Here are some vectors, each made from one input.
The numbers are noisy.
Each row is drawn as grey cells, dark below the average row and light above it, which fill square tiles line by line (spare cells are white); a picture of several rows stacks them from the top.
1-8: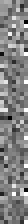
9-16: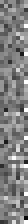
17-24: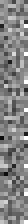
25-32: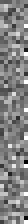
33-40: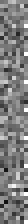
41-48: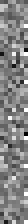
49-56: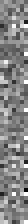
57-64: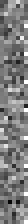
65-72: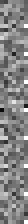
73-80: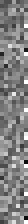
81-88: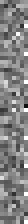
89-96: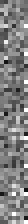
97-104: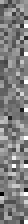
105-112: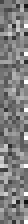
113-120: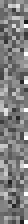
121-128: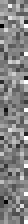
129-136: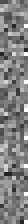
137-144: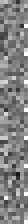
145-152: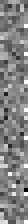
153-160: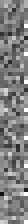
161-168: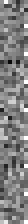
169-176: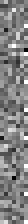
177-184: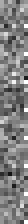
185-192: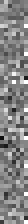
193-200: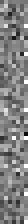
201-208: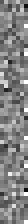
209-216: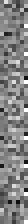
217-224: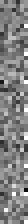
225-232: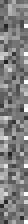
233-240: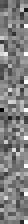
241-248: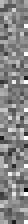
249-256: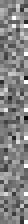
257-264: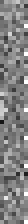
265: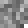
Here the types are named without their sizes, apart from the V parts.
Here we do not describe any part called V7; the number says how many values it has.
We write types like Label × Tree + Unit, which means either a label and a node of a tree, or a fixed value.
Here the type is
Label × List(V7) + Line.
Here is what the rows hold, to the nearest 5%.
About 80% of them hold a label, together with a list of values of V7. The rest hold a point on a line.
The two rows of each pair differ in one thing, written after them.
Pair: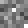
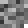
the label
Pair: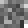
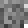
the value of V7 in item 2 of the list
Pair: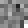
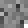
the label
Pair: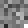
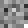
the label
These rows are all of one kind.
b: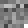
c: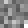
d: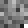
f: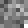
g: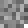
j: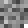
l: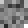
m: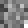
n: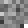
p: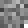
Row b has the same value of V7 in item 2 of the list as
f, g, j and m.
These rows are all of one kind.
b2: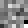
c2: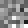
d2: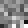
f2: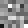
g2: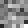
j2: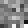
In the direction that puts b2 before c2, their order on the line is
f2, g2, b2, j2, d2, c2.
